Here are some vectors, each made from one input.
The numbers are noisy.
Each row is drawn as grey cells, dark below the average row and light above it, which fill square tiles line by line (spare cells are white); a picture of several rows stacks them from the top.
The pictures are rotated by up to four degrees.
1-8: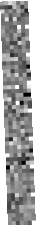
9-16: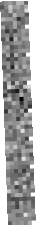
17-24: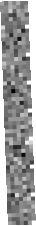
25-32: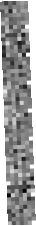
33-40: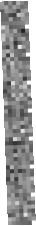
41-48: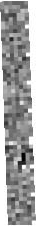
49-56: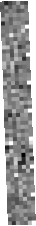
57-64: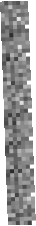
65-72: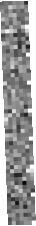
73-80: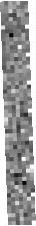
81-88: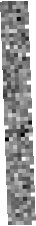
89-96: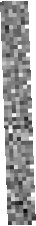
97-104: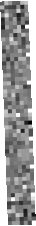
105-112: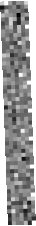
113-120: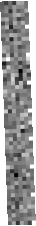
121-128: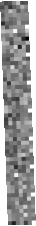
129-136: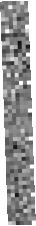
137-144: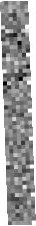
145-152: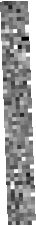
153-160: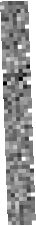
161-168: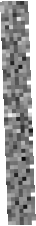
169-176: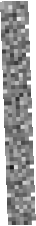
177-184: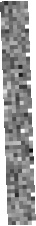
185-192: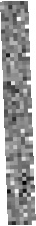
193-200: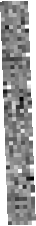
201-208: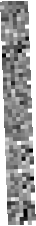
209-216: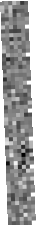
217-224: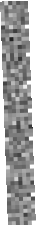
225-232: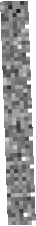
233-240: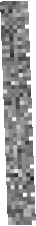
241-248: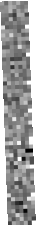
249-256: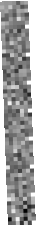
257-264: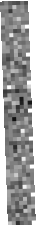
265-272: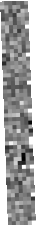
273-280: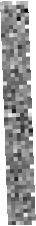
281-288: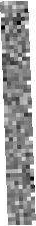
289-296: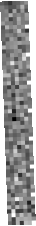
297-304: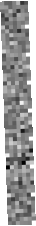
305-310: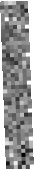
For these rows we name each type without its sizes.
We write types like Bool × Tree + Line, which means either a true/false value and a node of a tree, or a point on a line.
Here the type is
Bool × Bool × Bool × Bool × (Circle + Unit) + Tree + Unit.
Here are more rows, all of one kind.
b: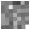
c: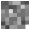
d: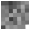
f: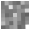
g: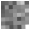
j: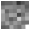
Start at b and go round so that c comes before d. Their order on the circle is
b, f, g, c, d, j.
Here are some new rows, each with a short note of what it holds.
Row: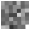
four true/false values
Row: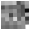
a node of a tree
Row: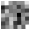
a node of a tree
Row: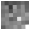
a point on a circle and four true/false values
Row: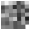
a node of a tree
